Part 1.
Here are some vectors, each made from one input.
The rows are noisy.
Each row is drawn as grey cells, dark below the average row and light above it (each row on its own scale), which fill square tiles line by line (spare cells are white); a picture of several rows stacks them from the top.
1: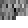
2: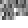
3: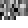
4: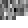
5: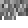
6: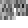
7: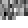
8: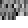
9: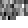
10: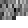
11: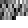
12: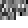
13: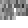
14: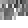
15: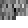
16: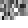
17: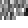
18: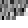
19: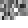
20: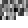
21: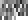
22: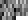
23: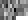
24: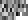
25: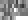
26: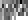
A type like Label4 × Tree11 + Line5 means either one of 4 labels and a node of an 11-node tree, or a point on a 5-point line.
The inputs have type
Bool × Bool × Bool.
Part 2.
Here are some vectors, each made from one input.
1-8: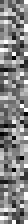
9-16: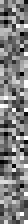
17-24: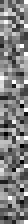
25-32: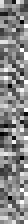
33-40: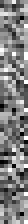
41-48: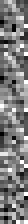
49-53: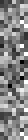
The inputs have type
Bool × Bool × Bool × Bool.
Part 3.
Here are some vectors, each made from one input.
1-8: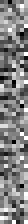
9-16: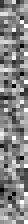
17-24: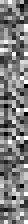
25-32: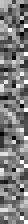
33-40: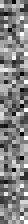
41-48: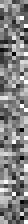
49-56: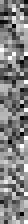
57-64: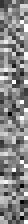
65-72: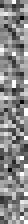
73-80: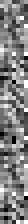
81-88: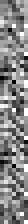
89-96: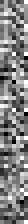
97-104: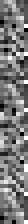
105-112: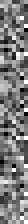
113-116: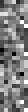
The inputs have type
Bool × Bool × Bool × Bool.
